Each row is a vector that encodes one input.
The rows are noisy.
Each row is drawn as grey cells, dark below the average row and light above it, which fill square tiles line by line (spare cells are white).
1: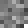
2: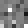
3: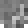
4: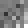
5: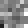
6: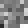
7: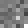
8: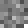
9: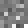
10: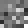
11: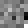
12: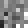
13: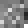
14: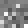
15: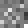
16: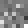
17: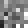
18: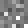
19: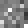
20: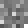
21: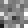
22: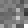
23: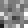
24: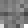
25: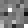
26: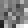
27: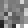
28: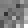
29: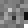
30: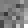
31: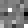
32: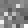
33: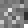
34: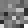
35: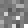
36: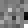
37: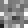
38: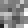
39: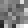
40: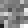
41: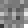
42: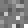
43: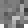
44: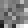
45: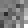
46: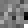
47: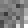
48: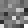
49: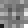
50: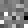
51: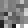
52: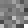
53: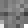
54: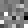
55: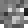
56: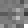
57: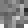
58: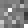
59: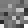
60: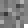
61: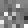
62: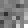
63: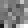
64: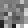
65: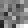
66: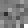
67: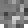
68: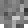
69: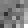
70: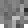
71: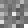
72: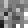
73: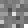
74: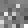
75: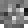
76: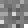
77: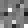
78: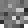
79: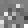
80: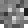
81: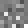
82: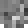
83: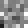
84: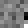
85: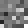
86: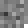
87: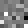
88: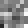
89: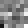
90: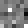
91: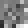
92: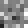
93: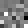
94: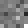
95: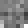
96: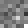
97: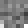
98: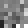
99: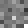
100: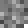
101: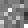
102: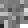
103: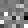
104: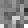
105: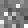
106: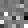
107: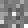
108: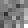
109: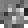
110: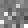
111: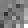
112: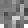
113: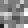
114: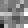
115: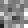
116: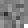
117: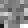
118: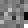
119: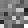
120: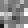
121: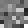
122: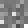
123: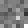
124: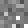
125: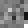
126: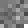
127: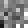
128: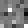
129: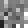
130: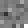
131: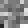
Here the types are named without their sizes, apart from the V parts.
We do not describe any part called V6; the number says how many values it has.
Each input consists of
a true/false value, together with either a point on a line, or a value of V6.
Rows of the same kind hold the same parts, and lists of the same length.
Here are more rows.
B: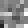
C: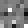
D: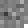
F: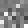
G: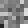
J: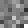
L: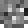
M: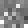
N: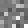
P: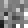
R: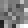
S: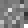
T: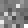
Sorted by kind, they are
B, D, G, P, R
C, F, J, L, M, N, S, T

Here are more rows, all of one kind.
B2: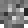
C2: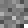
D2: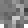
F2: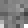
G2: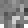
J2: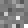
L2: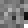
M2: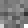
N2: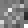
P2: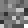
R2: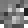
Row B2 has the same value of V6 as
D2, G2 and R2.
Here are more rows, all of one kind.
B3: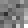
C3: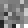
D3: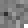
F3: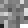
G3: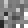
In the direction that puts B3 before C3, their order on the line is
D3, B3, F3, C3, G3.
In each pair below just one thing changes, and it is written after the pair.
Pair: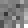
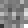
the true/false value
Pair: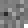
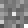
the true/false value
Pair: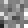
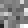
the place on the line
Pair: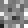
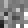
the true/false value
